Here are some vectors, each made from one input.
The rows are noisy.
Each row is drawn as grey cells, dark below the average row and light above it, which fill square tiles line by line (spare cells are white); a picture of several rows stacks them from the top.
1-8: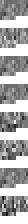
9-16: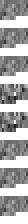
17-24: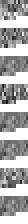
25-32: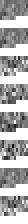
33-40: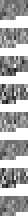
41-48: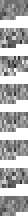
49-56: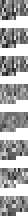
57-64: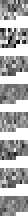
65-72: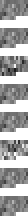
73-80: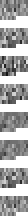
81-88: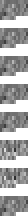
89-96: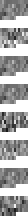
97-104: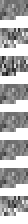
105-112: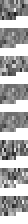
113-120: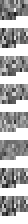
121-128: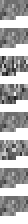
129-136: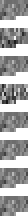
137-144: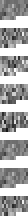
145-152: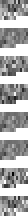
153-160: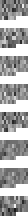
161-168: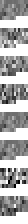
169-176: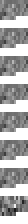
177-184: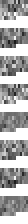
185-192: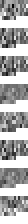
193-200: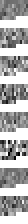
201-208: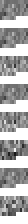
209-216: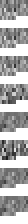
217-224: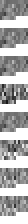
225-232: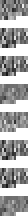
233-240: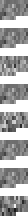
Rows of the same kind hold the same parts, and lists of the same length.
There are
2 kinds of row.
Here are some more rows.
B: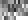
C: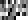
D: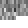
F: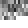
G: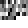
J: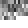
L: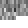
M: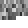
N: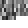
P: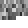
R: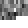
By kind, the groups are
B, D, F, J, L, M, N, P, R
C, G

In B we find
three true/false values.
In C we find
a fixed value.
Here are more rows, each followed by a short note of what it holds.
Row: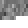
three true/false values
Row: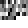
a fixed value
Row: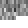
three true/false values
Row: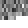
three true/false values
